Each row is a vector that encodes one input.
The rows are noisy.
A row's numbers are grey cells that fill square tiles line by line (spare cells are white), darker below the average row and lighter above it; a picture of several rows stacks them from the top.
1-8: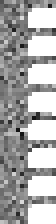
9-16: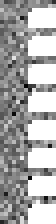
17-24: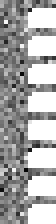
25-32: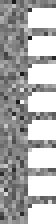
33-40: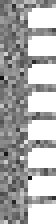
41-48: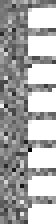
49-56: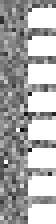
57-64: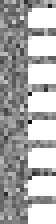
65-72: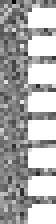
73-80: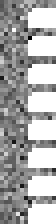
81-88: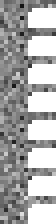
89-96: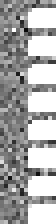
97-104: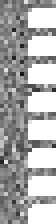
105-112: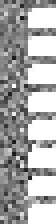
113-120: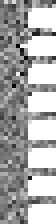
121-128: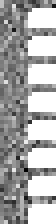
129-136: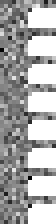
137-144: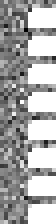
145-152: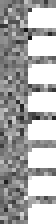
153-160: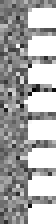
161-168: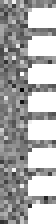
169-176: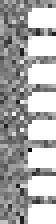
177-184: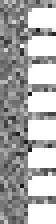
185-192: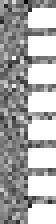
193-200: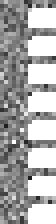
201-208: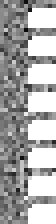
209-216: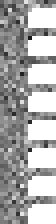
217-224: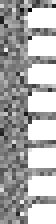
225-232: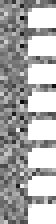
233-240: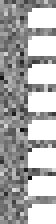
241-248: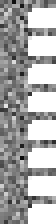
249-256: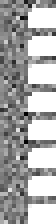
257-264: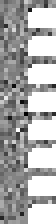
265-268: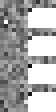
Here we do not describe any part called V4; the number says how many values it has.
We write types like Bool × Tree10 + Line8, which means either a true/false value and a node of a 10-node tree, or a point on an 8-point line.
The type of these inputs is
Bool × Bool × Bool × (List3(V4) + Tree9 × Tree9).
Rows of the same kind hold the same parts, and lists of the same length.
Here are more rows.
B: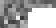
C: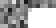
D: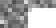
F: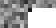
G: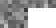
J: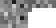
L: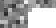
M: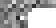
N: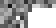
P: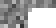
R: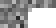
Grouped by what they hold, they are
B, D, G, L
C, F, N
J, P
M
R

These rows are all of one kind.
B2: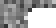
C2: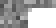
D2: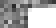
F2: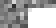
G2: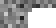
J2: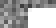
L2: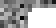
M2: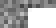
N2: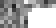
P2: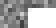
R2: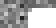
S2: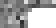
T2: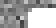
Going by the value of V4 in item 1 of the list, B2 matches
C2 and G2.
